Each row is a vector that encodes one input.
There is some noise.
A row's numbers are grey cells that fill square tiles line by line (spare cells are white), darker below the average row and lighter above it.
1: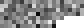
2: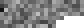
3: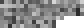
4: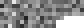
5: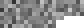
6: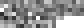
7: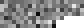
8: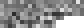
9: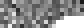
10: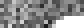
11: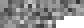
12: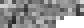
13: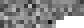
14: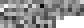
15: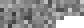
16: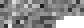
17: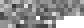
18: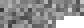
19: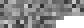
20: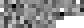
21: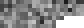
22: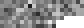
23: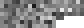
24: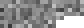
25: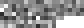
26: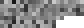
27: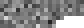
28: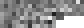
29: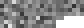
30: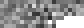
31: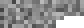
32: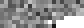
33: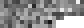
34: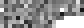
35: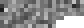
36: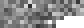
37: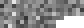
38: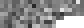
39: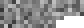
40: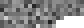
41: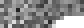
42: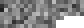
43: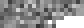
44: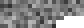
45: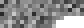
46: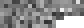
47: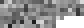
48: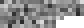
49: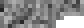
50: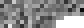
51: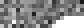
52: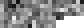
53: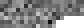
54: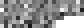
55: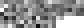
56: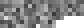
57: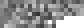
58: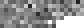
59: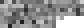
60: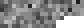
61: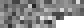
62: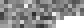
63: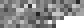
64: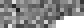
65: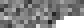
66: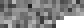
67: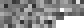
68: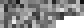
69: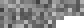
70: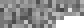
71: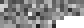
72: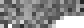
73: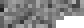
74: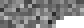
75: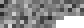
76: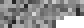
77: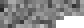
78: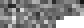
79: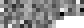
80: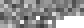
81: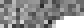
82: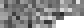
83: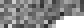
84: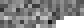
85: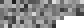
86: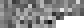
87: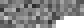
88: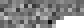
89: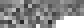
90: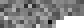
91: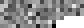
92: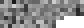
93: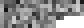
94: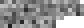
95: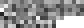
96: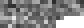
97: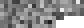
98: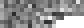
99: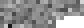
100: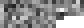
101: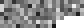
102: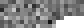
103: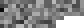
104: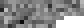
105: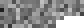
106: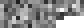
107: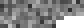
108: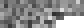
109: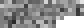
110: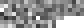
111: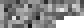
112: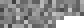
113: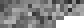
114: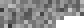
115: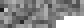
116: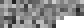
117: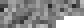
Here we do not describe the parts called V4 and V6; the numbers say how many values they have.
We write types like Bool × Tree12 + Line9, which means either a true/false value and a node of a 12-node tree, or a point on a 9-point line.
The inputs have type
(Bool × V6 + V4) × Line5.
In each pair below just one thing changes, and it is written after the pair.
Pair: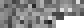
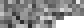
the value of V4
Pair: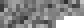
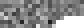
the place on the 5-point line
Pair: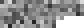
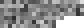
the value of V4
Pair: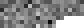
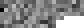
the place on the 5-point line
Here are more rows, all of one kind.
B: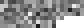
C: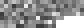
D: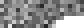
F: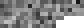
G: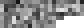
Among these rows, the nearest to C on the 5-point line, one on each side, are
B and F.
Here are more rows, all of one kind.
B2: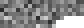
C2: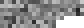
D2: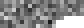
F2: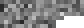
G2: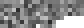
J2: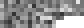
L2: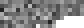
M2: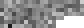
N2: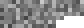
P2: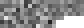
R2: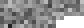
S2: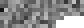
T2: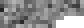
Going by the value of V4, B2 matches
C2 and L2.
